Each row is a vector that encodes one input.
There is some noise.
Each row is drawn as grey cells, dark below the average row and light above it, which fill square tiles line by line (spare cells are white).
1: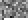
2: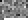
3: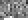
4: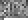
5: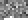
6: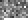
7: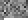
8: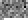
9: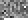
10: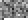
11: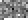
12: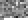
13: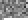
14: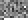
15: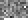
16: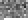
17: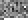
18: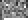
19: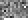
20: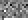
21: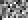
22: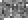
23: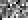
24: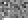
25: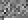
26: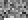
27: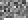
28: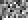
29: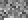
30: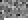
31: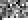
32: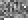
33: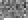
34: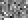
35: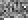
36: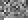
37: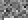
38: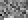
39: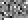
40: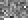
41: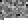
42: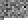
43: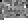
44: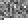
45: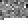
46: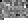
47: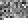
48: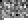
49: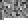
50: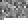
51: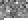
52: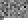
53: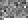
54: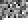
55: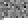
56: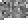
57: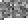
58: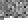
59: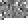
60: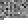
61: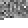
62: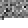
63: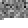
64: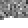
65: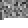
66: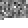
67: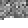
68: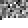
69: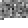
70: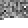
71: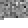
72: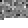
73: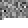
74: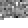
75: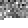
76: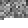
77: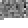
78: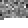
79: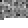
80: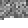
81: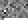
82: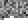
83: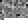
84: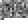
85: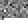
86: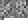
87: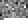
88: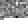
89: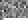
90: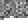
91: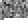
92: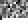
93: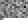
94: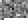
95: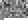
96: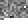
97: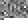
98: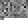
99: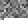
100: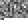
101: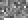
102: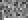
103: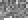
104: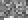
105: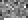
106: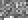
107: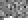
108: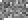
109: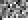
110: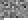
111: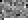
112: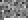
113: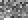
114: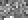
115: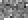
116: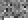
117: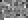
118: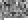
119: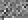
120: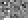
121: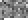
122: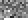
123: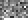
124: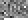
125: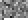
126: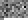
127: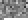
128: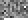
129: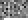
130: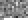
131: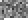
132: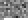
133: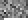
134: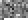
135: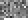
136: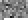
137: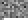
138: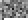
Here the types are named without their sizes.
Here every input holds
a list of points on a line.
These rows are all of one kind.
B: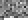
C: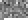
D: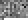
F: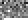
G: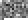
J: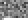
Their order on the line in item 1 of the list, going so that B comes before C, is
B, D, J, F, C, G.
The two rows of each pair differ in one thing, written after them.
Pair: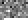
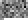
the place on the line in item 2 of the list
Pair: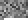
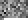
the place on the line in item 2 of the list
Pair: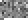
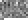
the place on the line in item 1 of the list
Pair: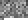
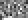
the place on the line in item 1 of the list
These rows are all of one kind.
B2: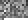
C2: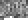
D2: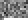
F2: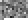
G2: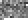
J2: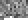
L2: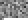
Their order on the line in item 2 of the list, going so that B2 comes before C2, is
D2, G2, F2, B2, L2, C2, J2.
